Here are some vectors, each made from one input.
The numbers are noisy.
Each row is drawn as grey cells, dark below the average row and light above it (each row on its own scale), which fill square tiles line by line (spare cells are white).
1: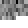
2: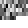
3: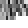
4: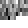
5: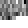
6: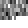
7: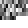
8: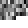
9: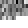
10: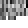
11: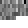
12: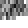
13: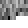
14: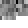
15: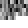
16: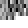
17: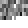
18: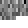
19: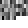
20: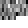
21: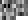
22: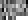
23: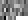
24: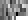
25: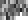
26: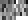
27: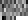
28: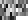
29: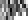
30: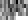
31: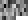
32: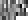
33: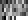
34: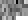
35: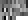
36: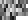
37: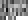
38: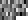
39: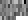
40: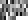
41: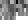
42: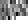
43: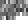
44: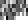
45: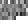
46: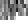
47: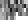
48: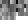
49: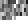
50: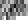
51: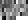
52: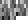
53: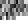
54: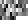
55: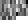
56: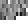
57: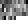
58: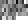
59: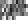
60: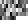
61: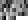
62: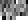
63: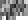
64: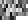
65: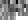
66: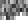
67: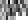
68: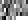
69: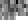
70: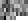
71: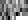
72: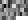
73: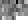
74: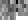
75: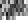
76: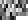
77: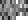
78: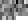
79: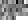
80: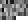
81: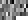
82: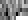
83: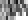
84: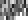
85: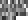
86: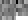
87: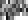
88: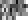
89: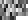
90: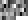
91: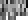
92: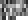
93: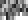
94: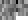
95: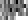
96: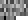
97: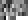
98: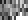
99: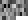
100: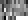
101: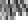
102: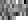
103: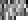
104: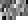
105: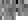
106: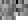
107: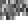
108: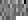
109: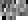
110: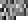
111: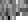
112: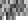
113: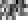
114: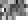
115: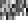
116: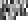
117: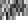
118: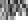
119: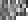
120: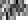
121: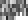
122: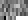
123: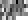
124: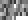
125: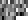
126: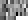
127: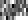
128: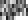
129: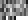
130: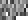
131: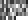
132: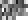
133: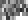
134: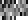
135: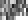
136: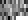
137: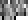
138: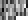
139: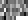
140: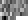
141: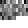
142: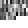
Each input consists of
a list of up to two points on a 9-point line.
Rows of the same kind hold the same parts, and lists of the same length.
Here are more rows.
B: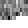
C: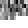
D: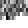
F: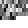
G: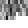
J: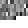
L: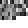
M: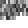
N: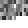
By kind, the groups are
B, J, L, N
C, D, G, M
F

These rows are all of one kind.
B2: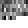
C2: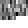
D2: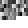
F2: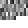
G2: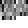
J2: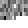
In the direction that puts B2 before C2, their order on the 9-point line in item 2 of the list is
G2, B2, C2, J2, F2, D2.
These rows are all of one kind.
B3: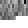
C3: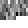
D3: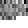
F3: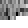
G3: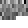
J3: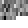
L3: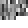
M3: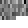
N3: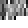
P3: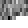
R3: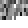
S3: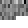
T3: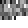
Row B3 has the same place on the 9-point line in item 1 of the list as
D3, G3, M3 and S3.
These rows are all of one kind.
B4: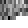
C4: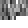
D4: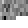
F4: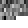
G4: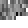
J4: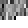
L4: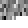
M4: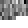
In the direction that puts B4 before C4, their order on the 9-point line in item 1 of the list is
M4, B4, C4, G4, J4, F4, D4, L4.
